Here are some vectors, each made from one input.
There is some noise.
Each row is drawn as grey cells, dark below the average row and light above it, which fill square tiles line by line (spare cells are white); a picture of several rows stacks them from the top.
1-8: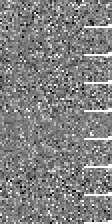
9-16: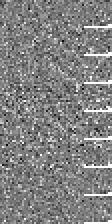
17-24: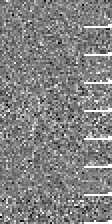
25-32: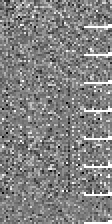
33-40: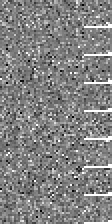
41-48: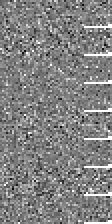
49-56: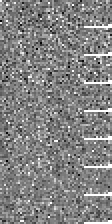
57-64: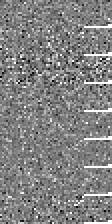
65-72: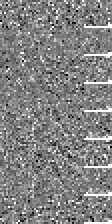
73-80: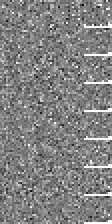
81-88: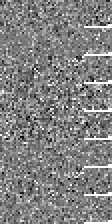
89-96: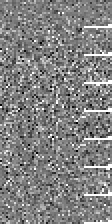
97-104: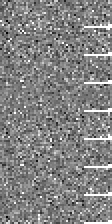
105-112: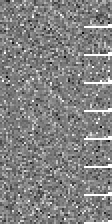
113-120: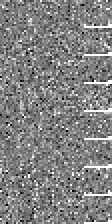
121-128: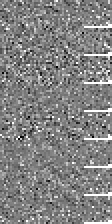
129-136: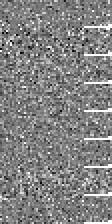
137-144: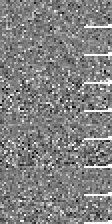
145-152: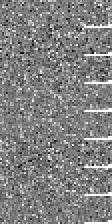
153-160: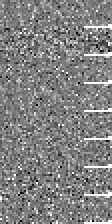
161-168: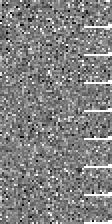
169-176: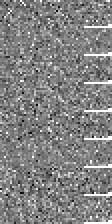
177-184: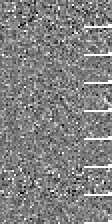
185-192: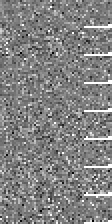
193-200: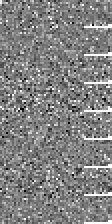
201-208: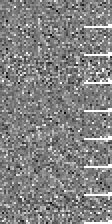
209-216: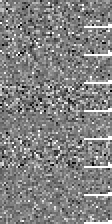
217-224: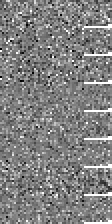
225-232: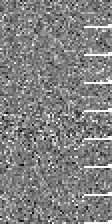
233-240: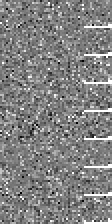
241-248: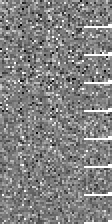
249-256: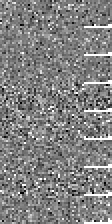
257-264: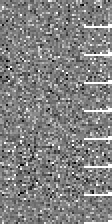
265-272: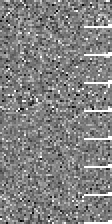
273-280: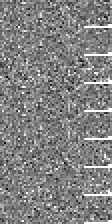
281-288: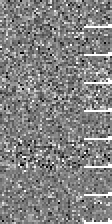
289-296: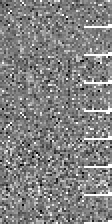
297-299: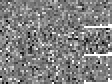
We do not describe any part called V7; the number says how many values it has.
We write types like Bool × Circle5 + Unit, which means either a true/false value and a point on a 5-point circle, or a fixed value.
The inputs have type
((Bool × Bool × Bool + V7) × Tree11 + Label9) × Label5.
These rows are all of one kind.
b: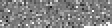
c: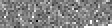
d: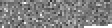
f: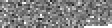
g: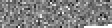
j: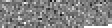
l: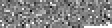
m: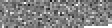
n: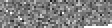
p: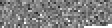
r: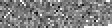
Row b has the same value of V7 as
c, d and j.
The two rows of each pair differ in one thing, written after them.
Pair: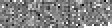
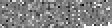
the value of V7
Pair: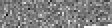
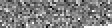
the label
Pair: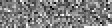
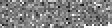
the label
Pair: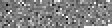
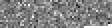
the label
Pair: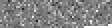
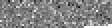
the node of the tree
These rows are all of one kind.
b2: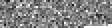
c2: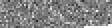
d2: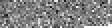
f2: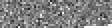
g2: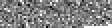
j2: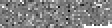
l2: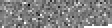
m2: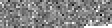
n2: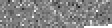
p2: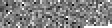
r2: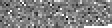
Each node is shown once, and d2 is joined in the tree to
m2 and p2.
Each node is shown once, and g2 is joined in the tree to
j2 and r2.
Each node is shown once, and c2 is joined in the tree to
f2.
